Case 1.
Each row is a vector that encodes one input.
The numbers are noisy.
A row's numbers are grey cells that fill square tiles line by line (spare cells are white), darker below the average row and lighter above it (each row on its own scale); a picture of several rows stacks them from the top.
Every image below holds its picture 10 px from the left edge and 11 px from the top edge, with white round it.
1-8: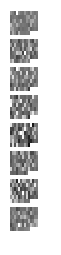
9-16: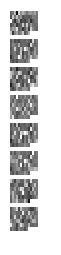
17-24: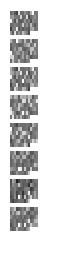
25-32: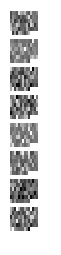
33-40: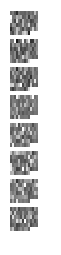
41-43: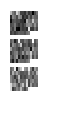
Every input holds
a point on each of two 3-point lines.
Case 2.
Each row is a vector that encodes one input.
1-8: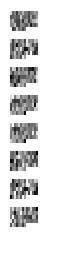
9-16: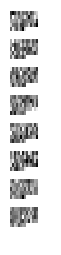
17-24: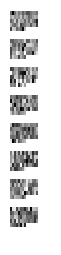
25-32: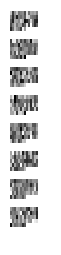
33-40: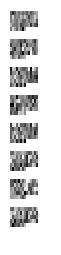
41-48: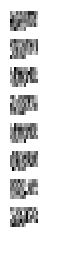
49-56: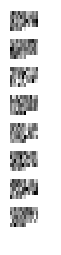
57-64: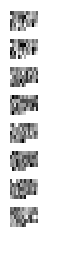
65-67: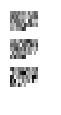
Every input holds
one of 12 labels.
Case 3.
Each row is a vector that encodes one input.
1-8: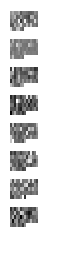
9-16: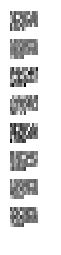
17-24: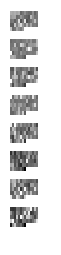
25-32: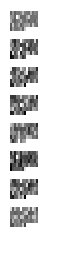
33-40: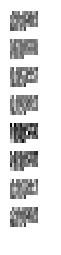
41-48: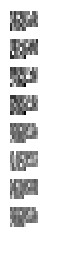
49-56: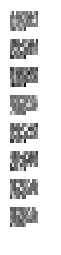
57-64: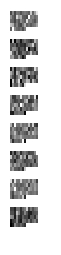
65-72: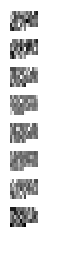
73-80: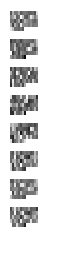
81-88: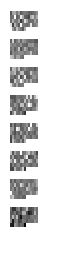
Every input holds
either a fixed value, or four true/false values.
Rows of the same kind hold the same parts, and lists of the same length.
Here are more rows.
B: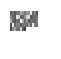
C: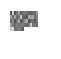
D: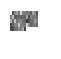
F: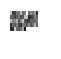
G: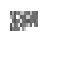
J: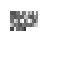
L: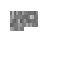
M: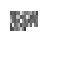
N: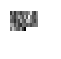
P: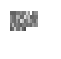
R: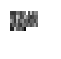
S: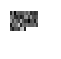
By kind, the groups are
B, C, D, G, J, L, M, N, P, S
F, R

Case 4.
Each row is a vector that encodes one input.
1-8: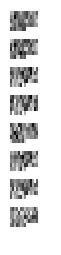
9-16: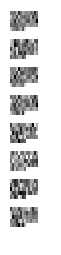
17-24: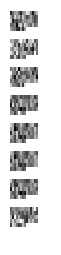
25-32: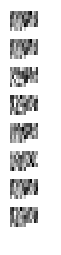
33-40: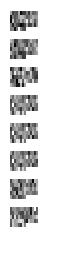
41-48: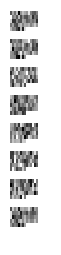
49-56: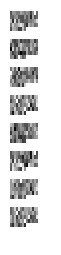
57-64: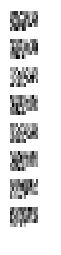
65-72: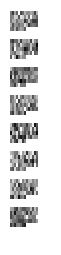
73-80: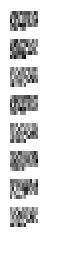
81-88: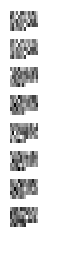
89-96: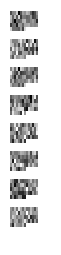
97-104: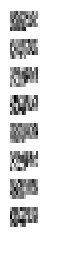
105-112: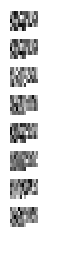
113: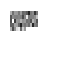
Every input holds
one of 4 labels.
